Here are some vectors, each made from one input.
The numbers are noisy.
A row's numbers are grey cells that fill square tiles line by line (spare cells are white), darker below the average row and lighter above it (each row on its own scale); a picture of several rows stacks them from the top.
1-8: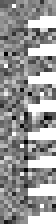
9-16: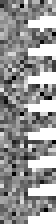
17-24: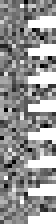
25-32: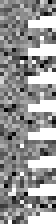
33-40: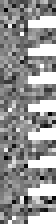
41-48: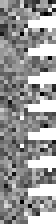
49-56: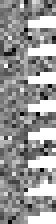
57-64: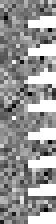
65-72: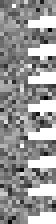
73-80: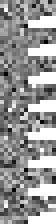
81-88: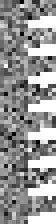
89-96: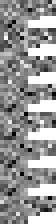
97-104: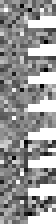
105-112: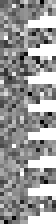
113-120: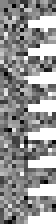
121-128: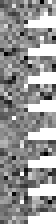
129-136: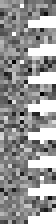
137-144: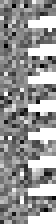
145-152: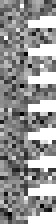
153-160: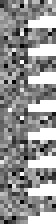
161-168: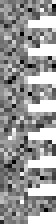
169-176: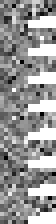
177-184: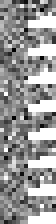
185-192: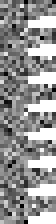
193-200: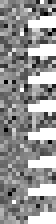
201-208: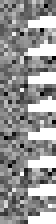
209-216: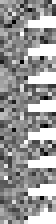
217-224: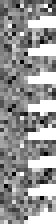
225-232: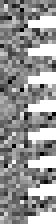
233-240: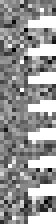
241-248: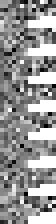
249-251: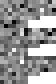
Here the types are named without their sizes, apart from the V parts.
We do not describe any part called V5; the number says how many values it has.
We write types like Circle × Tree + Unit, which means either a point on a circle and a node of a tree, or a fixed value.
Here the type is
(Bool × Bool × Bool + Unit) × Line + V5.
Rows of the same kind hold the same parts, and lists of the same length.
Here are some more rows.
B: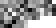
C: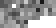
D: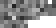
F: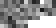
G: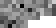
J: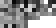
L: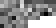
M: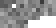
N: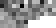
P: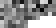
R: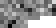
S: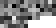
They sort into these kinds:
B, G, R
C, M, N
D, F, J, L, P, S

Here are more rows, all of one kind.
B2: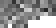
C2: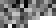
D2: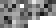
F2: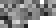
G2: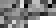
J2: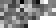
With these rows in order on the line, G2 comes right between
C2 and D2.
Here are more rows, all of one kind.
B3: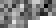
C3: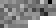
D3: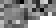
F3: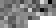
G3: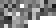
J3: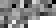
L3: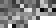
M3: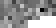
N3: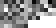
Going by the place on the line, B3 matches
C3, D3 and F3.
